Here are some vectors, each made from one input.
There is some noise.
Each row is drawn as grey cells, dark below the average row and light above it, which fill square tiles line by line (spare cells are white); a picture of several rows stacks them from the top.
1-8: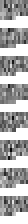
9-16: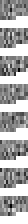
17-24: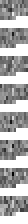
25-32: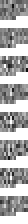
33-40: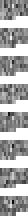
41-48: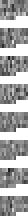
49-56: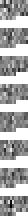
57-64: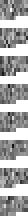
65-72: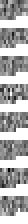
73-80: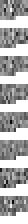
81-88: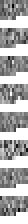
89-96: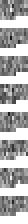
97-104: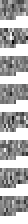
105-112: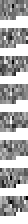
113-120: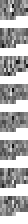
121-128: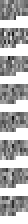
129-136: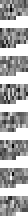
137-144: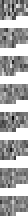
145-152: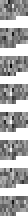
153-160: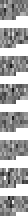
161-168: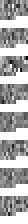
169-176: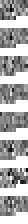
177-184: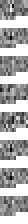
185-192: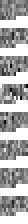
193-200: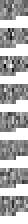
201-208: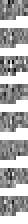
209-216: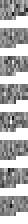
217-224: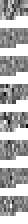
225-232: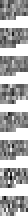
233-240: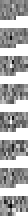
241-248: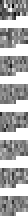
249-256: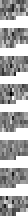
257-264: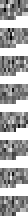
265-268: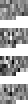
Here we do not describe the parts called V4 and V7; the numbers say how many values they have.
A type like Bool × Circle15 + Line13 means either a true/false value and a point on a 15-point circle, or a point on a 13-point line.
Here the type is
Bool × V4 × V7 + Tree8 + Unit.
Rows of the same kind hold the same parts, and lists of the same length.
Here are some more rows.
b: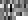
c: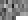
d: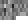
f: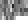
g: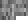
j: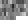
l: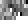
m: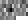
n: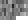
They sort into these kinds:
b, g, m
c, d, f, j, n
l

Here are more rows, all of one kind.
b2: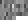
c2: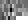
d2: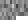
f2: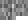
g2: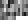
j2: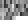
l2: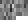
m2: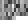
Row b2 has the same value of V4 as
j2 and l2.
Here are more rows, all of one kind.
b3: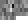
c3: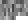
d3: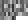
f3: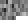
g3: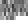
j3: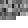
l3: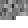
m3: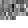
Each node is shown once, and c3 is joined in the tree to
d3.
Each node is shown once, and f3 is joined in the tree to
g3 and l3.
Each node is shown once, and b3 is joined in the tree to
m3.
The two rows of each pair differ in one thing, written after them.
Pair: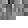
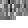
the value of V7
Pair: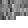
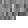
the value of V4
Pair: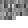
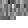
the value of V4
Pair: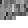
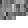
the true/false value
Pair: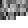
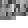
the value of V4
